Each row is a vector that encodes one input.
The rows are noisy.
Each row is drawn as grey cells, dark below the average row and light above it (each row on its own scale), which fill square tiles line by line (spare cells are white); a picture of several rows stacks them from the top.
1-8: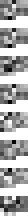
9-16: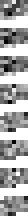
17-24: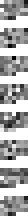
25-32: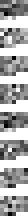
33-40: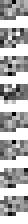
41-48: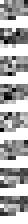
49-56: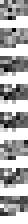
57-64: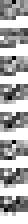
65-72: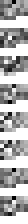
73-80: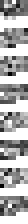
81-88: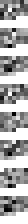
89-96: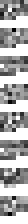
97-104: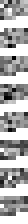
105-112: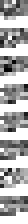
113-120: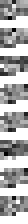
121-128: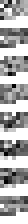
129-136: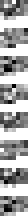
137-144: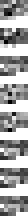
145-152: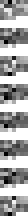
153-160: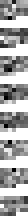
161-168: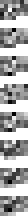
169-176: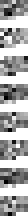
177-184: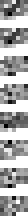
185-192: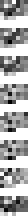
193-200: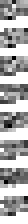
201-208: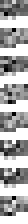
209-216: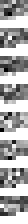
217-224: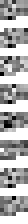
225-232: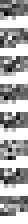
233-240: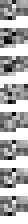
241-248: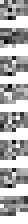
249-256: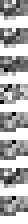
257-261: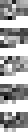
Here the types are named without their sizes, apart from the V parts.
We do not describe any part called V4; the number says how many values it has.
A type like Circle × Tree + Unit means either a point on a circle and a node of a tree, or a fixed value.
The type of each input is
Circle + Line + V4.
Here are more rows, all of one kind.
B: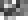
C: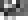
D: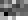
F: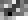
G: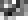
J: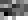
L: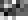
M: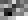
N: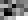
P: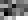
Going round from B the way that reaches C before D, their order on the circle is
B, C, L, D, J, P, N, M, F, G.
